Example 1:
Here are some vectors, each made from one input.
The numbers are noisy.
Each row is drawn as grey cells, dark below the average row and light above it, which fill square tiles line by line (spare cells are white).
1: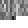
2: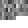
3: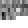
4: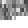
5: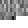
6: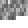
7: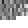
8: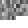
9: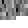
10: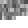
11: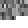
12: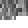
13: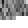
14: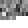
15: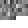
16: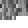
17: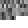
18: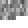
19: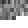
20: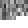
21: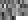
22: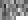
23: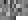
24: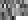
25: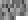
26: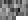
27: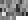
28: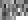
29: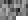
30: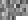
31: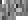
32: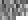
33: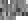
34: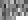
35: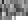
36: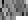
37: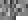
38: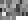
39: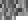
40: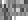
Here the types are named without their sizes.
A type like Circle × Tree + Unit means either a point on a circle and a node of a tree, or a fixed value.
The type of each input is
Label × Label.
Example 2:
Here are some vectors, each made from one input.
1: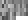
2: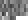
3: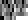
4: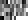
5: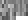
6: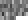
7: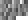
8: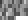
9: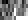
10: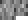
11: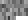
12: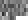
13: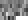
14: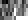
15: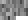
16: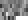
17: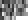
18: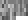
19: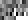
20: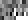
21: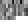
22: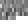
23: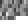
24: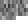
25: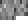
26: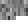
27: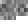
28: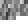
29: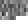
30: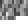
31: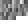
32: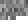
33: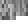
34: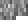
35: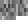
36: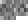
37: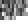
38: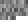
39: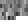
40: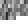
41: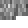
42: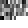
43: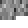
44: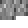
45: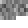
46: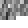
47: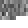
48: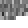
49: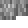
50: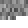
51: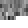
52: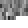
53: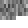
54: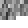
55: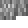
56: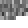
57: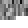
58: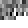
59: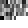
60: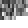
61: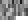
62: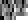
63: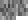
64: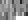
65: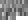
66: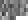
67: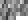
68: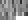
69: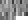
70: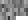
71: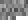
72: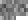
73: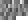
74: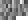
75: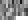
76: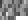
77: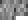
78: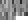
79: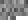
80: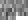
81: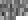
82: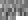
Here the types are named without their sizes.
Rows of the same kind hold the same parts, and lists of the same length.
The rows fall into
2 kinds.
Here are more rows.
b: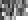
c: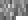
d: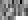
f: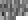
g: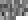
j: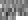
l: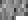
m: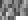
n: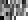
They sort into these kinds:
b, n
c, d, f, g, j, l, m

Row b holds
a label.
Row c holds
four true/false values.
